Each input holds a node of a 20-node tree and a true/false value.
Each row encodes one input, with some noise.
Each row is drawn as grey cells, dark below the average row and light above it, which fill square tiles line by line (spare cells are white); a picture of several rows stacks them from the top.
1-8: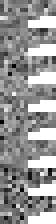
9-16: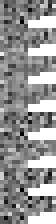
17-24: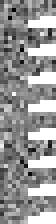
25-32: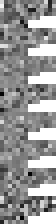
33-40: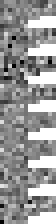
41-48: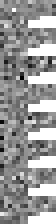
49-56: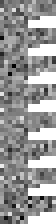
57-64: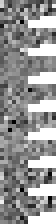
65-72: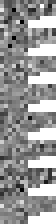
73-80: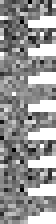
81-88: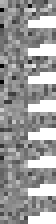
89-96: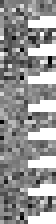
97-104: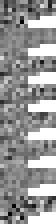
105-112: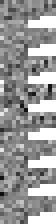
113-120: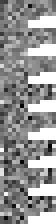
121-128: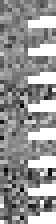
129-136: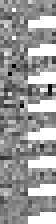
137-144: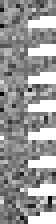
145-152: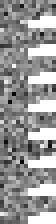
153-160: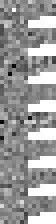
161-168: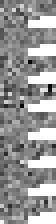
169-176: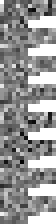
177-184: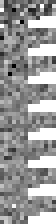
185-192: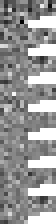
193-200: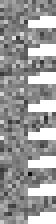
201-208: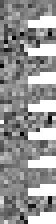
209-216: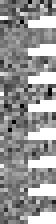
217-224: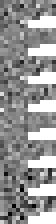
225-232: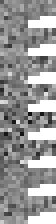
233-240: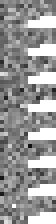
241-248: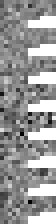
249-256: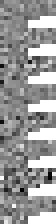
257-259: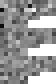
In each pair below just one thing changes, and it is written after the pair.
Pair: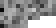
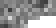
the node of the tree
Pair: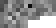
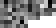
the true/false value
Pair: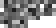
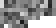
the node of the tree
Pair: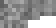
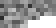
the node of the tree
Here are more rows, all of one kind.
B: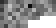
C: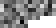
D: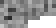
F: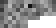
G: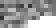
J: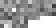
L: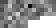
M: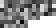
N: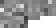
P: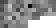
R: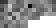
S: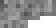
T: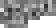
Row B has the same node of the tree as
F, L, P and R.
